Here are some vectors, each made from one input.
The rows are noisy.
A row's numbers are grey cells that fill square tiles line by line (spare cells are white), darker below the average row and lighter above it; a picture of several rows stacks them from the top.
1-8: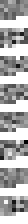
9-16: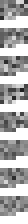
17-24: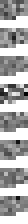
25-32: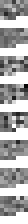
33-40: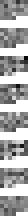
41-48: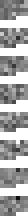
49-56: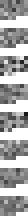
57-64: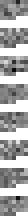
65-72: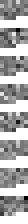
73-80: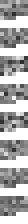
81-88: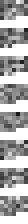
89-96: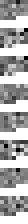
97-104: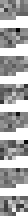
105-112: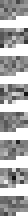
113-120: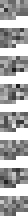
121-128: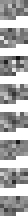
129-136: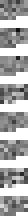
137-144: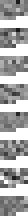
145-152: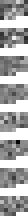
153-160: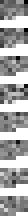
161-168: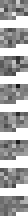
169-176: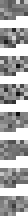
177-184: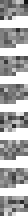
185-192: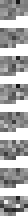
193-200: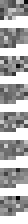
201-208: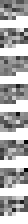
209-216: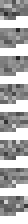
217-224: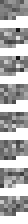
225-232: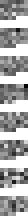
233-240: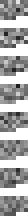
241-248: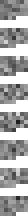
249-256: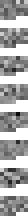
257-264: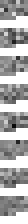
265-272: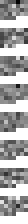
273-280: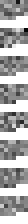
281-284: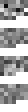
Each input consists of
either a point on a 7-point line, or four true/false values.
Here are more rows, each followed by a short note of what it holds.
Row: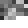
a point on a 7-point line
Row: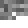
four true/false values
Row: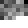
a point on a 7-point line
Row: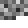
four true/false values
